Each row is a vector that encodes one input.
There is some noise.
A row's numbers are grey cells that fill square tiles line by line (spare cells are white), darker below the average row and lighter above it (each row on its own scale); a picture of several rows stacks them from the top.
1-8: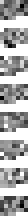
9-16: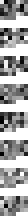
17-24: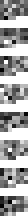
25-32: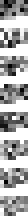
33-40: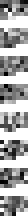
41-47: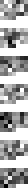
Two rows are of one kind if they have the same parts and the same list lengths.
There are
2 kinds of row.
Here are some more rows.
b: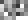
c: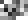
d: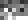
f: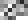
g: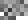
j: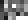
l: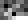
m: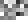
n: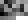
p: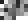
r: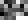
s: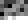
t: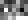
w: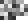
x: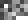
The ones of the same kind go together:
b, c, f, g, m, p, w
d, j, l, n, r, s, t, x

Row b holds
a point on a 6-point line.
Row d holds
a point on a 3-point line and a point on a 5-point line.
